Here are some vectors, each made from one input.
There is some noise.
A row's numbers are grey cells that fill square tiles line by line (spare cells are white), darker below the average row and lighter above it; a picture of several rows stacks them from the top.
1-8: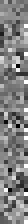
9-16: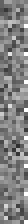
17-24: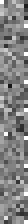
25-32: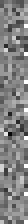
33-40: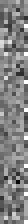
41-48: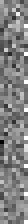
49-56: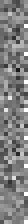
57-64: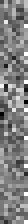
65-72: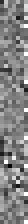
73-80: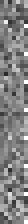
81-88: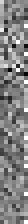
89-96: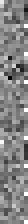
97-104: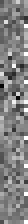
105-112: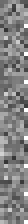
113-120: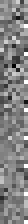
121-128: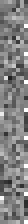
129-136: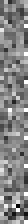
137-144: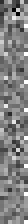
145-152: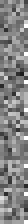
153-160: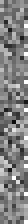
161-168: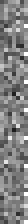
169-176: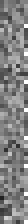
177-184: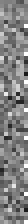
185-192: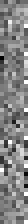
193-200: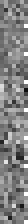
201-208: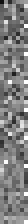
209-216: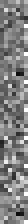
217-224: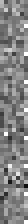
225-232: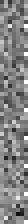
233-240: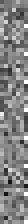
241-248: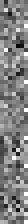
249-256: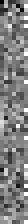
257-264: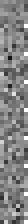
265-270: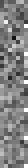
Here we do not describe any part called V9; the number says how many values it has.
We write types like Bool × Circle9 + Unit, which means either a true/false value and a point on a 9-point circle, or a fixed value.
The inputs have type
(Bool × Bool × Bool + V9) × Line7 + List3(Line6).
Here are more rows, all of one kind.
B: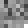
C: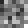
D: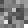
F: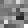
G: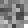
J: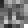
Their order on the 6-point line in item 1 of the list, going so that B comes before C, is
G, B, C, D, J, F.
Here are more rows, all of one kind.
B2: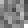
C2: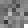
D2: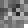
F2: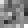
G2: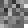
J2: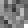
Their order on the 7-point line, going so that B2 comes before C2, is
B2, D2, F2, J2, C2, G2.
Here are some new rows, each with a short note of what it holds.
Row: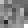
a point on a 7-point line and three true/false values
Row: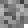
a point on a 7-point line and a value of V9
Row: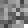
a list of one item
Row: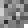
a point on a 7-point line and a value of V9
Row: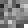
the empty list
